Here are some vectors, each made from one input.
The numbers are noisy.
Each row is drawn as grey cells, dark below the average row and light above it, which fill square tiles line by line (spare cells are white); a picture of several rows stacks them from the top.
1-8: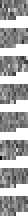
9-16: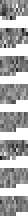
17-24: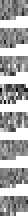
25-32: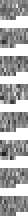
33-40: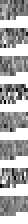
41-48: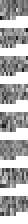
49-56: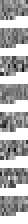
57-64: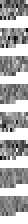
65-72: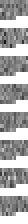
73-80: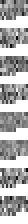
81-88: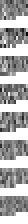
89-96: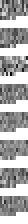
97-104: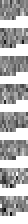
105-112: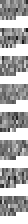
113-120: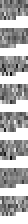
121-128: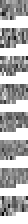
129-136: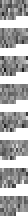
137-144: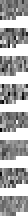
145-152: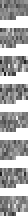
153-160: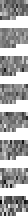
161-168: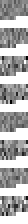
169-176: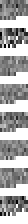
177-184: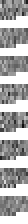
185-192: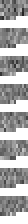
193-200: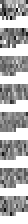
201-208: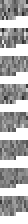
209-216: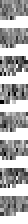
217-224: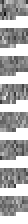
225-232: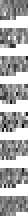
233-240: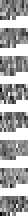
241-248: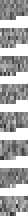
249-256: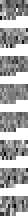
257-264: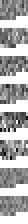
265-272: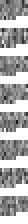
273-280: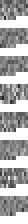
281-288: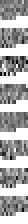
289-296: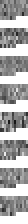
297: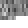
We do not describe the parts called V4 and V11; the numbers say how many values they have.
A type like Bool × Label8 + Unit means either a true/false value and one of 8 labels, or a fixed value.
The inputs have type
(Line9 + V11) × V4 + List3(Line8).
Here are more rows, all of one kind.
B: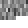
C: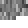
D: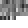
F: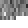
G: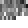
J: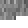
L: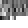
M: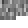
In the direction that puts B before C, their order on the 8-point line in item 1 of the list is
L, J, F, B, G, M, C, D.
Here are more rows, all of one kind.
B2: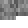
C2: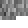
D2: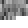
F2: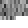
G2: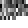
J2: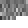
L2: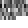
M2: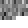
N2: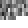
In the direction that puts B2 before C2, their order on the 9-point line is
L2, F2, M2, B2, G2, D2, N2, C2, J2.
